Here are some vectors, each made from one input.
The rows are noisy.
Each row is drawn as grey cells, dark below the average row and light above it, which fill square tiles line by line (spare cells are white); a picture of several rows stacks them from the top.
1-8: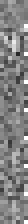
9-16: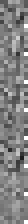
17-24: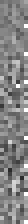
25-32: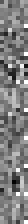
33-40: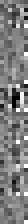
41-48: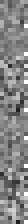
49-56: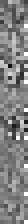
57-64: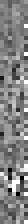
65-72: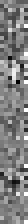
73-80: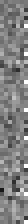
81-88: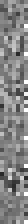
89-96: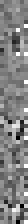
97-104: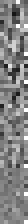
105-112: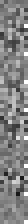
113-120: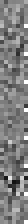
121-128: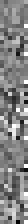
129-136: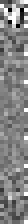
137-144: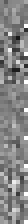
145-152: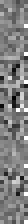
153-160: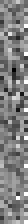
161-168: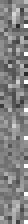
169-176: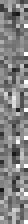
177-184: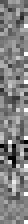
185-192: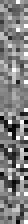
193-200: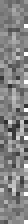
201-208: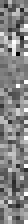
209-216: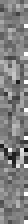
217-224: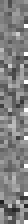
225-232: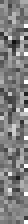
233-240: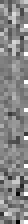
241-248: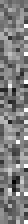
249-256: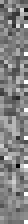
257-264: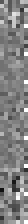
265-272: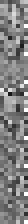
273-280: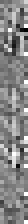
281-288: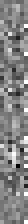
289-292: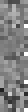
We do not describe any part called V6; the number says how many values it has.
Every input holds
either a fixed value, or a node of a 10-node tree, or a node of a 16-node tree and a value of V6.
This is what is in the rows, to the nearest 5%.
A few of them hold a fixed value. About 25% of them hold a node of a 10-node tree. The rest hold a node of a 16-node tree and a value of V6.
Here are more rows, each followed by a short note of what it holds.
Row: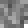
a node of a 16-node tree and a value of V6
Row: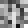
a node of a 16-node tree and a value of V6
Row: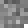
a node of a 16-node tree and a value of V6
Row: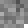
a node of a 16-node tree and a value of V6
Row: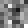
a node of a 10-node tree
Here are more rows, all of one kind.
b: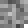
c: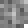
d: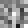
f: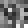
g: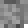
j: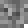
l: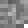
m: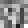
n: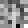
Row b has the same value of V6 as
c, j and l.
